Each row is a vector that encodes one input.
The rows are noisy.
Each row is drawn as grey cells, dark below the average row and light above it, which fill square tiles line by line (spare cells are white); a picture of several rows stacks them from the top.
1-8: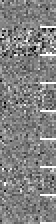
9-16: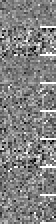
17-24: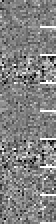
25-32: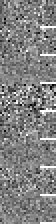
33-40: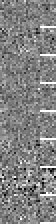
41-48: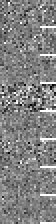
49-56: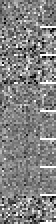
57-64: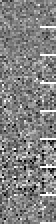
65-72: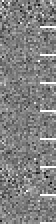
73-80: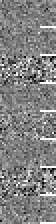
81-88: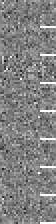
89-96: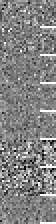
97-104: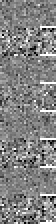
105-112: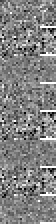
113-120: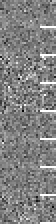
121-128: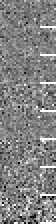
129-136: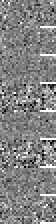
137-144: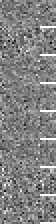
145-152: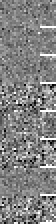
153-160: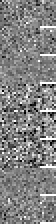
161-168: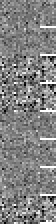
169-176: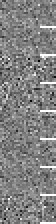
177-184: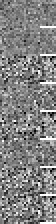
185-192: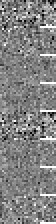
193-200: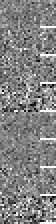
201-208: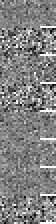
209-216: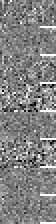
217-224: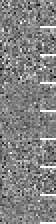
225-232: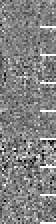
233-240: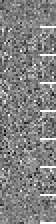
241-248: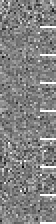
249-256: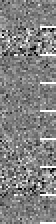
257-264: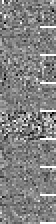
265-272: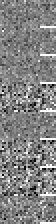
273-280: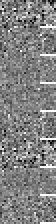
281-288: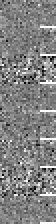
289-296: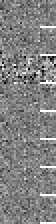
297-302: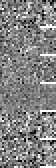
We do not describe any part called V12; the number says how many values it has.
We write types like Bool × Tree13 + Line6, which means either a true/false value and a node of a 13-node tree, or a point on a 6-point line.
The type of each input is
Bool × (Line8 + Line11) × V12 + Line7.
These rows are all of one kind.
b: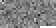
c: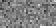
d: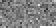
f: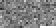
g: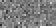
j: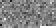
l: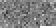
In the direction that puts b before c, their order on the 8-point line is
f, l, b, c, g, d, j.
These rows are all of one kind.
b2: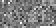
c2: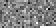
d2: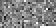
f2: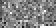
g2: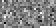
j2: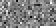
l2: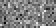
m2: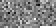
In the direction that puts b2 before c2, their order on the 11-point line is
m2, j2, g2, b2, l2, f2, d2, c2.
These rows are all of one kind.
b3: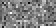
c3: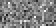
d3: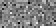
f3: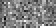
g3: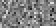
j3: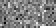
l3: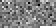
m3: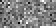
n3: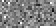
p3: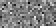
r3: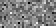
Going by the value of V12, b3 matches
d3, l3, p3 and r3.
